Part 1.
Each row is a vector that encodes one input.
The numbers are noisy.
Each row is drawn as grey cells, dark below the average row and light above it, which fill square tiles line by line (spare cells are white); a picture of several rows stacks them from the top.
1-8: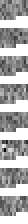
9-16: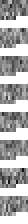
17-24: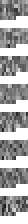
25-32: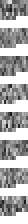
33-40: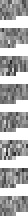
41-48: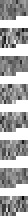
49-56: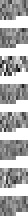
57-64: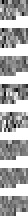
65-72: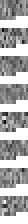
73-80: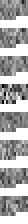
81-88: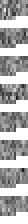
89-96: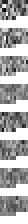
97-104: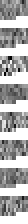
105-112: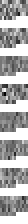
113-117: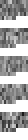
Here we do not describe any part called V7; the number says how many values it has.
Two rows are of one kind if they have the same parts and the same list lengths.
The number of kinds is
3.
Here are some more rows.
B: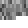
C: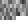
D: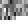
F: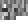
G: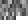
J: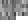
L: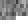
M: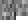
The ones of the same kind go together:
B, C
D, G, J, L, M
F

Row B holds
a point on a 6-point circle.
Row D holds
a point on each of two 5-point lines and a value of V7.
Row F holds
a fixed value.
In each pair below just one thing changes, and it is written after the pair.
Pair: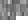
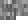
the value of V7
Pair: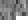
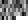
the value of V7
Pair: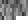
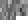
the place on one of the two 5-point lines
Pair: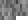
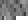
the value of V7
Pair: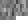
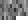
the value of V7
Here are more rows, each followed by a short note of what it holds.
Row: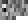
a fixed value
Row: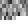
a point on a 6-point circle
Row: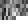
a point on a 6-point circle
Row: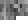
a point on each of two 5-point lines and a value of V7
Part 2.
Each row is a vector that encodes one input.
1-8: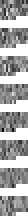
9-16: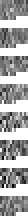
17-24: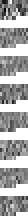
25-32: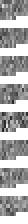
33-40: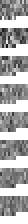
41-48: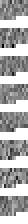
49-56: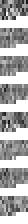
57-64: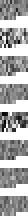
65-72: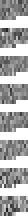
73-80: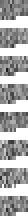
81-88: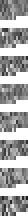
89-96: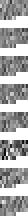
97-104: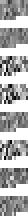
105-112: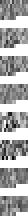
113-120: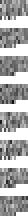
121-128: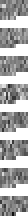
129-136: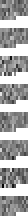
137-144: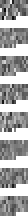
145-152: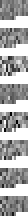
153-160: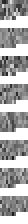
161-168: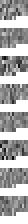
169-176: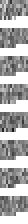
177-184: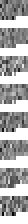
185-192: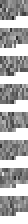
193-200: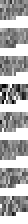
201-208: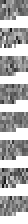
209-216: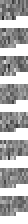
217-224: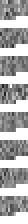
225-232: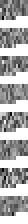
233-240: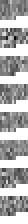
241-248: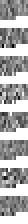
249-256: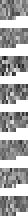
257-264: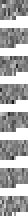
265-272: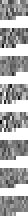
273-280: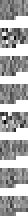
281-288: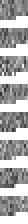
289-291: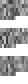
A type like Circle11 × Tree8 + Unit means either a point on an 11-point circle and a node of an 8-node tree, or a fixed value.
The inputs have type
Bool × Circle6 + Circle11 + Unit.
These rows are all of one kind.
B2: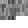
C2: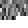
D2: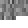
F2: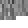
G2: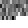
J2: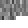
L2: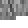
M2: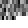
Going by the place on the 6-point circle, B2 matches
C2 and G2.
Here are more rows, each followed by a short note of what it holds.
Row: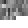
a point on an 11-point circle
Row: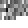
a fixed value
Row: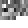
a fixed value
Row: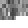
a point on a 6-point circle and a true/false value
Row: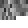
a point on an 11-point circle
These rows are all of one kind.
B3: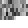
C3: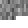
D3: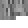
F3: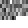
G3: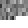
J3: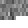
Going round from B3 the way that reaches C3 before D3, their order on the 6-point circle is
B3, J3, G3, F3, C3, D3.
